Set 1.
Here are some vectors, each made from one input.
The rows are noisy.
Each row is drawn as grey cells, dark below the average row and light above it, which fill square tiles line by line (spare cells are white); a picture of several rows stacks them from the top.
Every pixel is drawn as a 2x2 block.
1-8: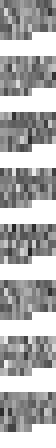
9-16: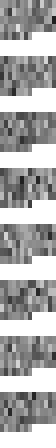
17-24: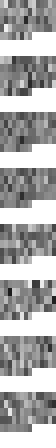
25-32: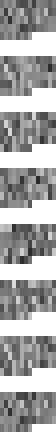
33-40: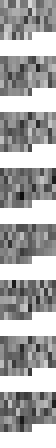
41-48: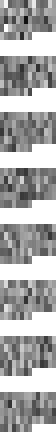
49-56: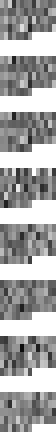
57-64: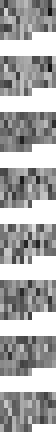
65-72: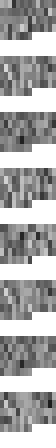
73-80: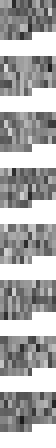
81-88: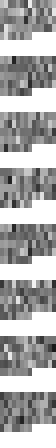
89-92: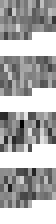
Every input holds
one of 8 labels.
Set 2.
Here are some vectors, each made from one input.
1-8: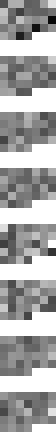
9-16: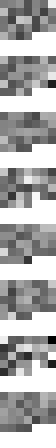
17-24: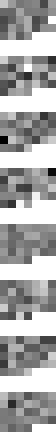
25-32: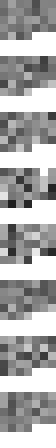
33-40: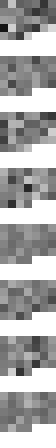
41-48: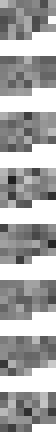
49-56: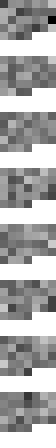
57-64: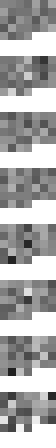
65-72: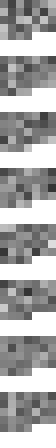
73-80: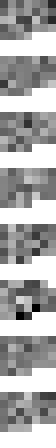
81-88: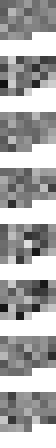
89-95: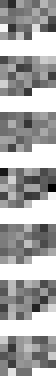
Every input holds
four true/false values.
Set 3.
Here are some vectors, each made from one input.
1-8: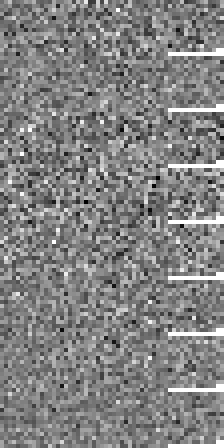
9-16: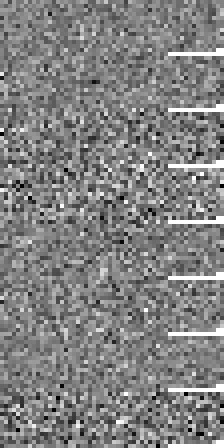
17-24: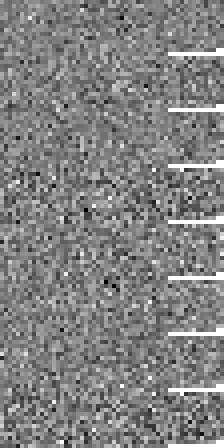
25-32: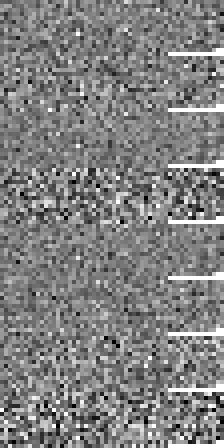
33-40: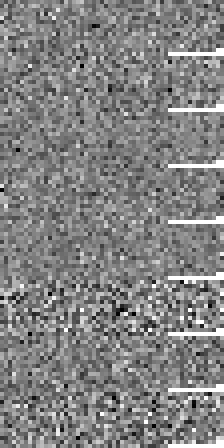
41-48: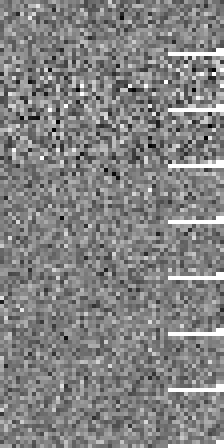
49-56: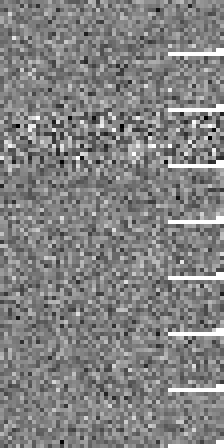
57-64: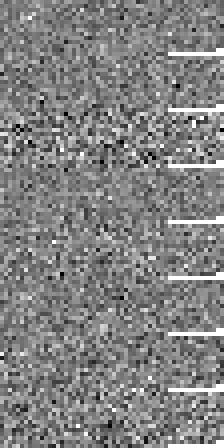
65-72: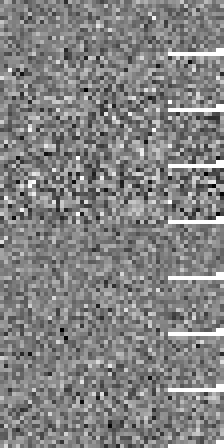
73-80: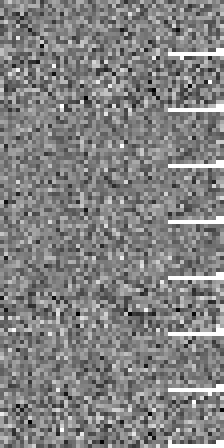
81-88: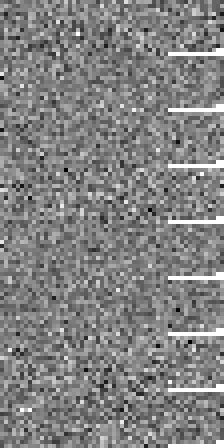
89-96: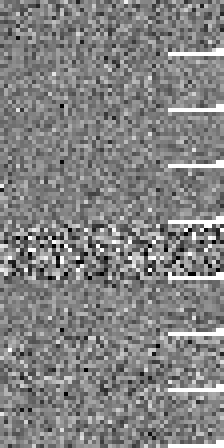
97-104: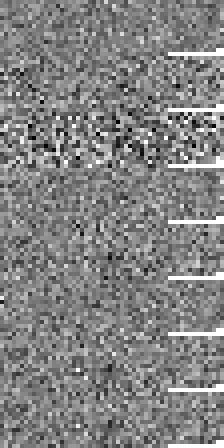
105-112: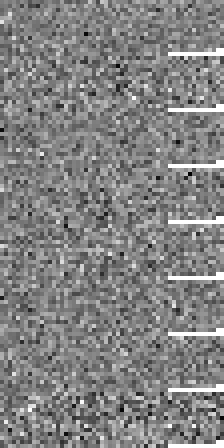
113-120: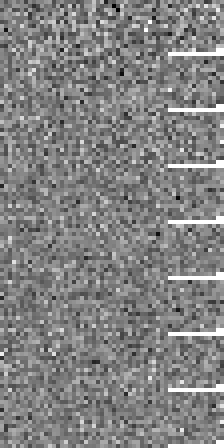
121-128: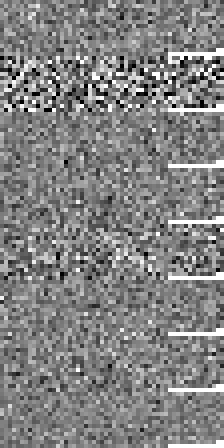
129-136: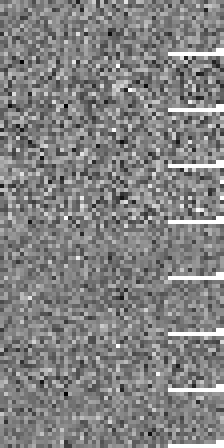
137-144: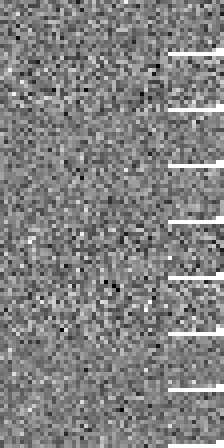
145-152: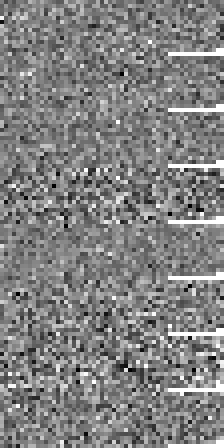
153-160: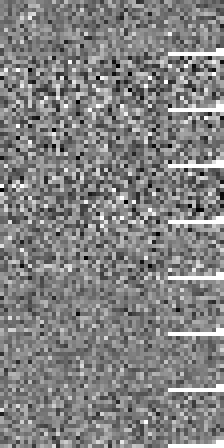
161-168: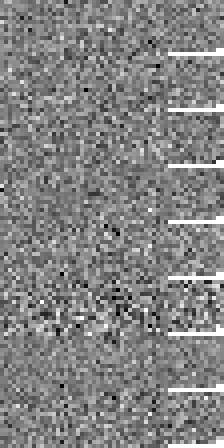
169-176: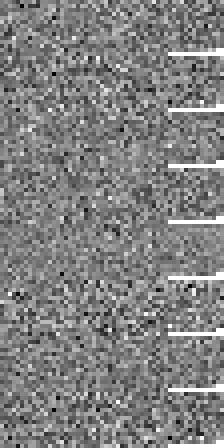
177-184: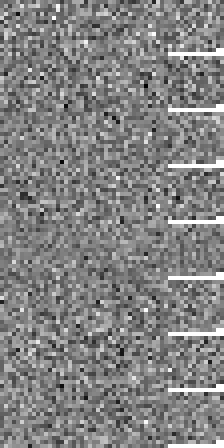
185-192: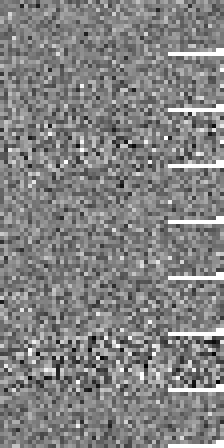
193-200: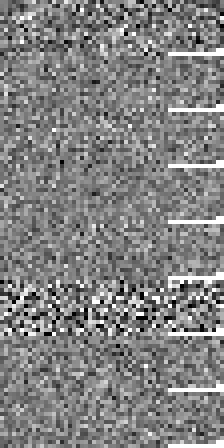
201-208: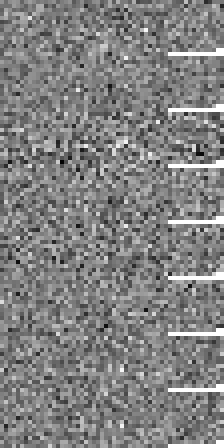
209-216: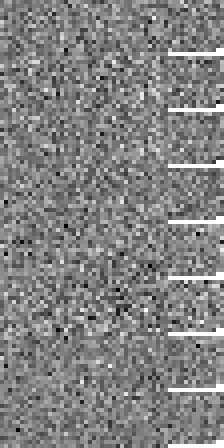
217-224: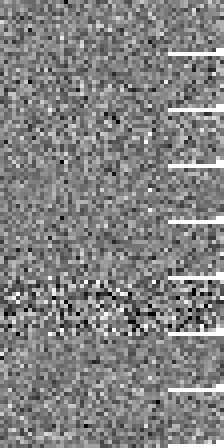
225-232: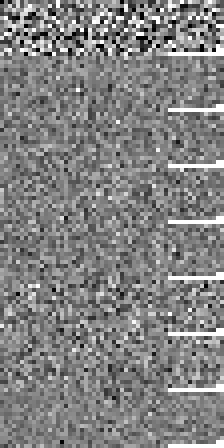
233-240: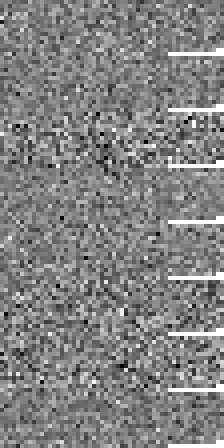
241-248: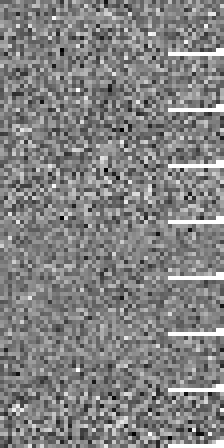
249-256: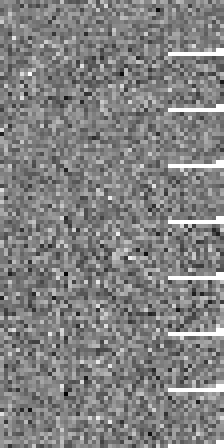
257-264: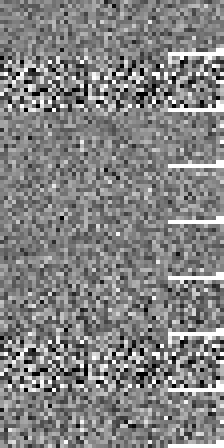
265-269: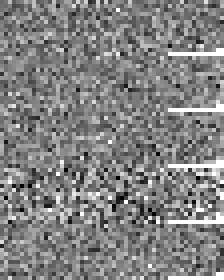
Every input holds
either a point on an 8-point circle, or a fixed value.
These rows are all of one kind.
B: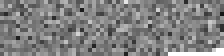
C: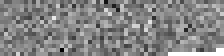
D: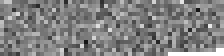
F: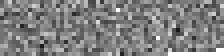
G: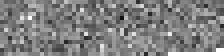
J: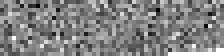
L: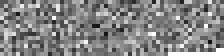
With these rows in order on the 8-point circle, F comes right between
D and G.
